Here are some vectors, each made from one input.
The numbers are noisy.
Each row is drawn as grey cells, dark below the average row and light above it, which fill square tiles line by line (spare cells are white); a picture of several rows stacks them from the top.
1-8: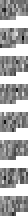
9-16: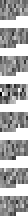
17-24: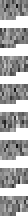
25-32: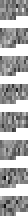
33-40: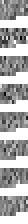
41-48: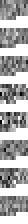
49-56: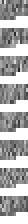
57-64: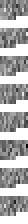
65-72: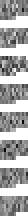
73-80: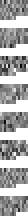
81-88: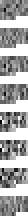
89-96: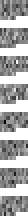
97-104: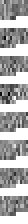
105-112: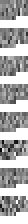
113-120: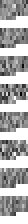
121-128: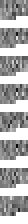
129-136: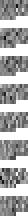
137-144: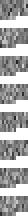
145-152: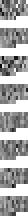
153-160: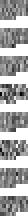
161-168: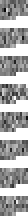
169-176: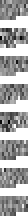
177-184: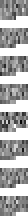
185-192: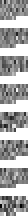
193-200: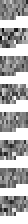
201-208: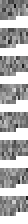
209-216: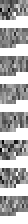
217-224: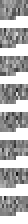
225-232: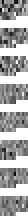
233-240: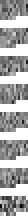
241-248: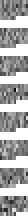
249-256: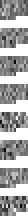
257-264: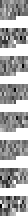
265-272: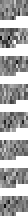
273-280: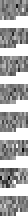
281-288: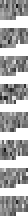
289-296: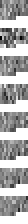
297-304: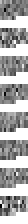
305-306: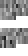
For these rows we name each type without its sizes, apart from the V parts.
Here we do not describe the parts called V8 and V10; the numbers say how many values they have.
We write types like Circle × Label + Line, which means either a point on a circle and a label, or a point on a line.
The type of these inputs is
Circle × (Tree + V10) + V8.
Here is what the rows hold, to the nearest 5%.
About 85% of them hold a point on a circle, together with either a node of a tree, or a value of V10. The rest hold a value of V8.
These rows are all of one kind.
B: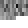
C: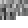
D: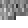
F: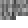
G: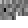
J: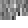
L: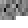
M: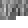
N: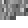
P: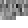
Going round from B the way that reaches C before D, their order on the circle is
B, L, G, C, J, M, N, D, F, P.
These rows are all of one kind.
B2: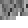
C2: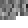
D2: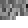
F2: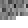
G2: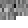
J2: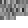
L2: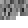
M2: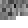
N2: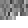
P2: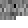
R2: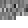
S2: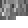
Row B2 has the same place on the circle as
C2, D2, F2 and N2.
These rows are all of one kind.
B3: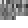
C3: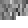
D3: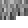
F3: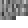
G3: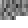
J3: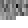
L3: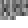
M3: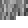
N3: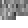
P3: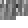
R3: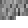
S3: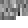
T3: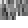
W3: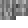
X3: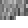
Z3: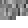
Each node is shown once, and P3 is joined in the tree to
Z3.
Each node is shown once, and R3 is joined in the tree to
Z3.
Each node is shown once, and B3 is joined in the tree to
F3 and T3.
